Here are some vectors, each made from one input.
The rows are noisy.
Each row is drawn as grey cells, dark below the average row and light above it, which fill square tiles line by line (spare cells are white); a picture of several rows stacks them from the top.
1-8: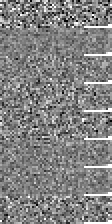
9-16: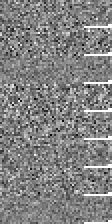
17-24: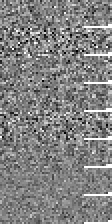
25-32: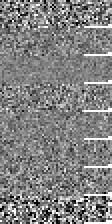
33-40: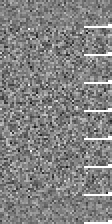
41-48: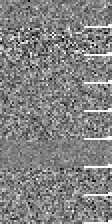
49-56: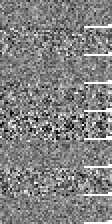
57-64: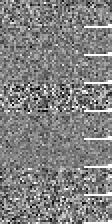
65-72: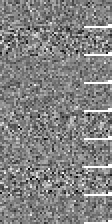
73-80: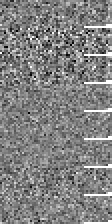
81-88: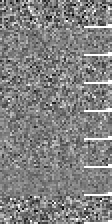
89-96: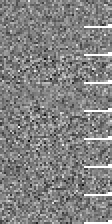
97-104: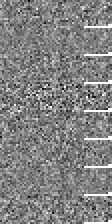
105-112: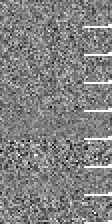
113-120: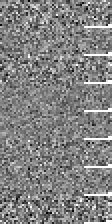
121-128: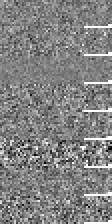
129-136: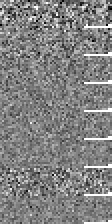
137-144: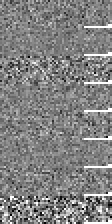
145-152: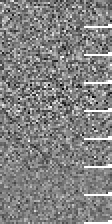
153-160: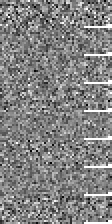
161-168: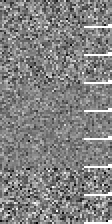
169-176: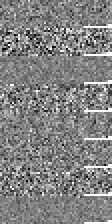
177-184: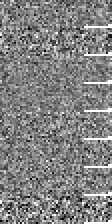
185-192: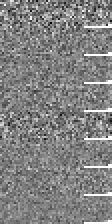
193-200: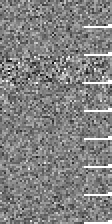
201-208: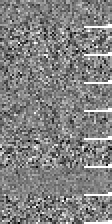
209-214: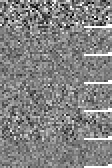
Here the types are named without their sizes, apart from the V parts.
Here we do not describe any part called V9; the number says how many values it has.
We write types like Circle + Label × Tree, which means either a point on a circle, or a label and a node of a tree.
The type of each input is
Bool × Circle + Line × (Line + V9).
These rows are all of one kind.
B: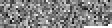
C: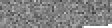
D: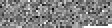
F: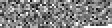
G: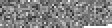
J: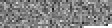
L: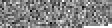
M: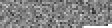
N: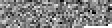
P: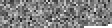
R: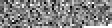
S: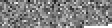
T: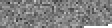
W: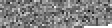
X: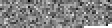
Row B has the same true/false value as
L, P, S and X.
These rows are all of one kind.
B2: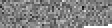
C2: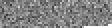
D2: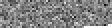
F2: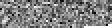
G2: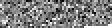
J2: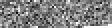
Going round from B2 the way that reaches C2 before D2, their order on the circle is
B2, C2, D2, G2, F2, J2.
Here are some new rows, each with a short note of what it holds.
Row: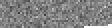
a point on each of two lines
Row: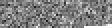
a point on a line and a value of V9
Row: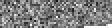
a point on a circle and a true/false value
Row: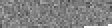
a point on a line and a value of V9
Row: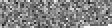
a point on each of two lines
